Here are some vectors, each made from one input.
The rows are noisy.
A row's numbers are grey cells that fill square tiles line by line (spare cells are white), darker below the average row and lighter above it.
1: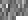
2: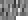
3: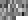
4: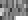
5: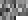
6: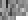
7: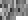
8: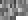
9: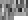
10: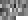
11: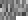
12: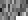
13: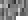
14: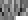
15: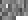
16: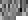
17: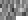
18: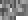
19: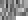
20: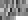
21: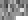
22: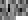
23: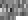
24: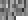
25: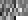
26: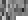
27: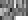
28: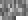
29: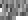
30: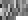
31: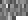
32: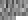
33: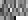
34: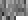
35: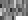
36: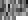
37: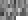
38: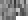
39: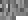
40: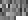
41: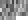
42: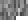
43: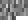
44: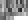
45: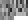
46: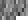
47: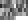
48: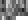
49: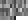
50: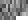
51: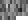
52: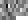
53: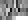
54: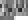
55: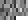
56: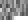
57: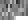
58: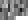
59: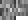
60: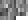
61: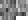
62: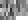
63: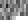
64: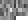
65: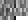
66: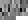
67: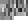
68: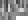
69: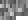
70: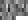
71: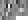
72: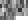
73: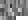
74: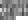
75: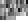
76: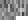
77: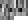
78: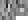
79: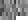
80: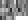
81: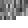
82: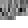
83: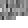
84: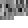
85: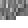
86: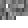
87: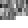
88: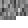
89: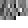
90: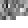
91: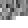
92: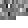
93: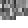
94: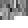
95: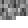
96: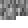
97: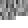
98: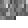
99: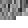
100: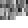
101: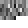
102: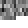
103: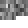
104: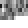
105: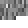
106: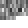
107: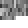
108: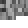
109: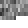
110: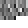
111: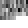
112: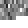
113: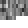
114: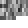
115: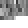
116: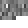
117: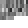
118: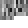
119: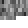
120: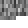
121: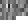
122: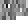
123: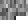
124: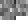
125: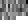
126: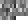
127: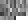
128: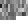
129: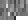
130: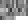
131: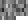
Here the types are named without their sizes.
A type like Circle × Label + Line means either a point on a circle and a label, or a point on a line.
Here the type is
Line × (Line + Tree).
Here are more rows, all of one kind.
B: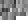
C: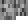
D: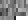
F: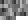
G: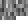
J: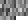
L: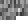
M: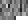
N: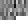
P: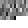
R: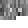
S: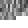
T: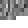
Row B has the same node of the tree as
S and T.
